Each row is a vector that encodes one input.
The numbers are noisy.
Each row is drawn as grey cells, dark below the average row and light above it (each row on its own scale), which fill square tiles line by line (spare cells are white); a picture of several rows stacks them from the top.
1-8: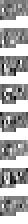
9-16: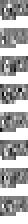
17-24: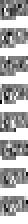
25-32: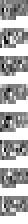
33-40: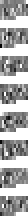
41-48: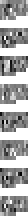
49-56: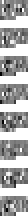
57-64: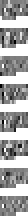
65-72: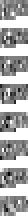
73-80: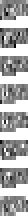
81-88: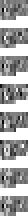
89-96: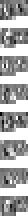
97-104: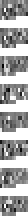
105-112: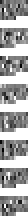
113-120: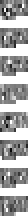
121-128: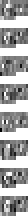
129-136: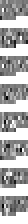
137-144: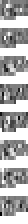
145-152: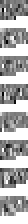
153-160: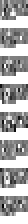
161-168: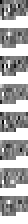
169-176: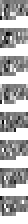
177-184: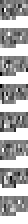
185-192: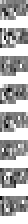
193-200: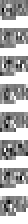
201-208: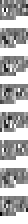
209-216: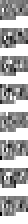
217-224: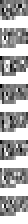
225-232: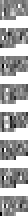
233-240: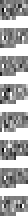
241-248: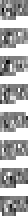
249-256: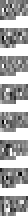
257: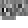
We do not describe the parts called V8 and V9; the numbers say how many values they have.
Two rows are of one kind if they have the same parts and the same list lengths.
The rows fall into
4 kinds.
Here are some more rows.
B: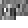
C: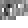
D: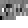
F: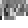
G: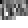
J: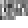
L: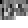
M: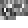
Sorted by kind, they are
B
C, J
D, F
G, L, M

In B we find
a point on a 6-point circle, a point on a 6-point line, a true/false value and a value of V9.
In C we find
a point on a 6-point circle, a true/false value, a value of V8 and a value of V9.
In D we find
a value of V8 and a value of V9.
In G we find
a point on a 6-point line and a value of V9.
